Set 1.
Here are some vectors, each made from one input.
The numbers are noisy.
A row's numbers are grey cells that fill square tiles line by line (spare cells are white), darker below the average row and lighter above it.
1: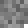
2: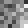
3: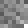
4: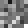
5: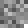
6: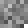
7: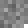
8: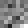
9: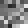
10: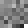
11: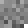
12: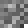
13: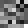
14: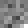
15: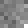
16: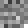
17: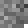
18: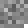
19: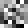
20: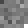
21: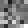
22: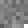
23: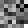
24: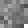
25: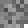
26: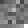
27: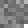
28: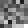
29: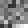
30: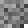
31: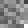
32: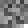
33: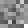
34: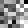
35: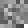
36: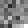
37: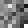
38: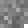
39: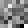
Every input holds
a list of up to two points on a 5-point line.
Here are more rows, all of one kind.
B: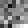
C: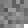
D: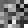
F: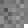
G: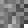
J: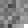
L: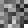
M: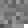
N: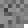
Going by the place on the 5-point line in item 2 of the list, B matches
J, L and N.
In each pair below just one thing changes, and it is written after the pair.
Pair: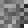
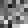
the place on the 5-point line in item 1 of the list
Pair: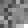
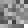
the place on the 5-point line in item 1 of the list
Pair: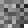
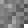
the place on the 5-point line in item 1 of the list
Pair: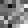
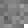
the place on the 5-point line in item 2 of the list
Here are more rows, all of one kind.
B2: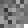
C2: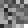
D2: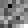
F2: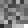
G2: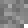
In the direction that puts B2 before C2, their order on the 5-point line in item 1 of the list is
B2, G2, F2, C2, D2.
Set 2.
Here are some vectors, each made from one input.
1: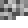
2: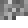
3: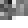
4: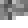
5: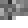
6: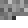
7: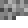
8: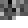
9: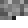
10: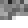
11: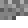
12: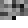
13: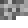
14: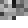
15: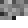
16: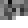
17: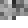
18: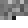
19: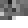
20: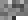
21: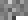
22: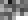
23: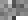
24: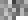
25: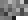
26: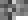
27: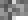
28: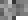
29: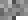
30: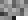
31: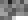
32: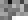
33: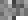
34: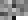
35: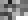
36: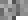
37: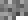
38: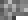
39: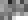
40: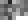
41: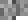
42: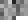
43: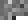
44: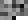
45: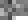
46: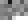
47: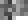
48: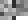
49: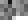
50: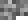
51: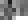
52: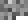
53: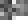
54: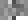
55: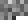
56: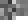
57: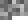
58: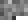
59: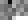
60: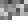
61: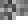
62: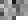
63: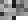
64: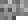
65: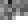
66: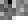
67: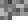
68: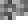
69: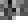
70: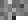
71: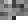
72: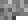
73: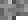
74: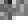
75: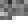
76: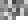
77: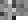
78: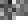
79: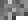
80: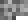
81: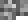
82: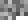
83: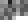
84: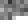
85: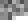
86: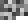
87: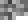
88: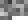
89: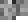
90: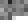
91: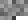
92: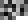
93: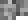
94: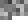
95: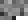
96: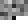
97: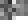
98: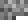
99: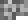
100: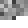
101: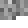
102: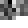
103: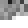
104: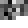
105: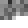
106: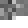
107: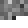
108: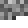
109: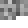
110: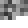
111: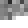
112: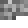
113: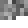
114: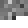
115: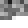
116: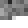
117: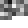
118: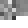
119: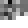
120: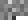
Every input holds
either a point on a 10-point circle, or three true/false values.
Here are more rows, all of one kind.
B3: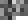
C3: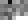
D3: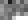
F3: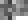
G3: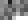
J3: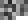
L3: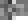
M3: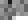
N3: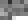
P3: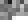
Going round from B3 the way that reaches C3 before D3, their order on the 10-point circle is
B3, J3, L3, F3, P3, C3, M3, G3, D3, N3.
